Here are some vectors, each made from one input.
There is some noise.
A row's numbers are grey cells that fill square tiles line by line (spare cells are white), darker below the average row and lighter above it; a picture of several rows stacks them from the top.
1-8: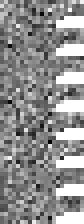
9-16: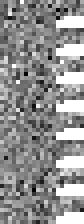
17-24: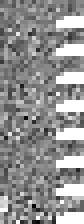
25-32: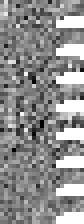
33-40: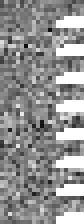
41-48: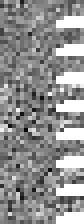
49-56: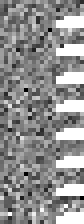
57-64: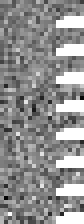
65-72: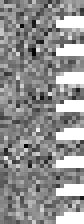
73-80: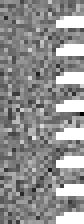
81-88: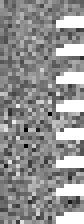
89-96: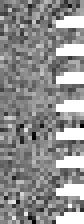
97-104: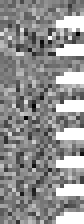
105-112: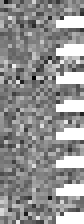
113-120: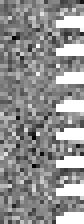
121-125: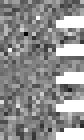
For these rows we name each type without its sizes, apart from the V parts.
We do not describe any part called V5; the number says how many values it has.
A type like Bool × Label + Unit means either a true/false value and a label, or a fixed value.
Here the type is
Bool × (Circle + Unit) × V5 + List(Line).
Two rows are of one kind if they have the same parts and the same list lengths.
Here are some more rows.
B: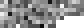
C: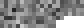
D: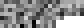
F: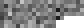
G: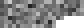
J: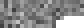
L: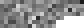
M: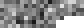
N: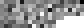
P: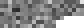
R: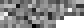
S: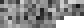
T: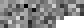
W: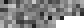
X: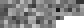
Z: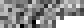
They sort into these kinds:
B, R, S
C, J, N
D, M, W, Z
F, G, L, P, X
T

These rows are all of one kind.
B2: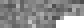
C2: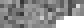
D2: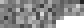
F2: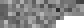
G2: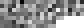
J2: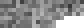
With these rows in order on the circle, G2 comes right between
B2 and C2.
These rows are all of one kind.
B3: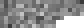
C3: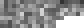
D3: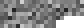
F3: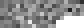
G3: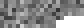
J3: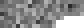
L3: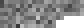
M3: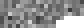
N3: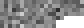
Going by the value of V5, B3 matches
C3, M3 and N3.
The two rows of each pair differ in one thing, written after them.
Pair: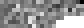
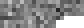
the place on the circle
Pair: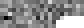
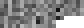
the value of V5
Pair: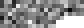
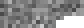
the place on the circle
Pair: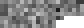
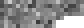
the true/false value
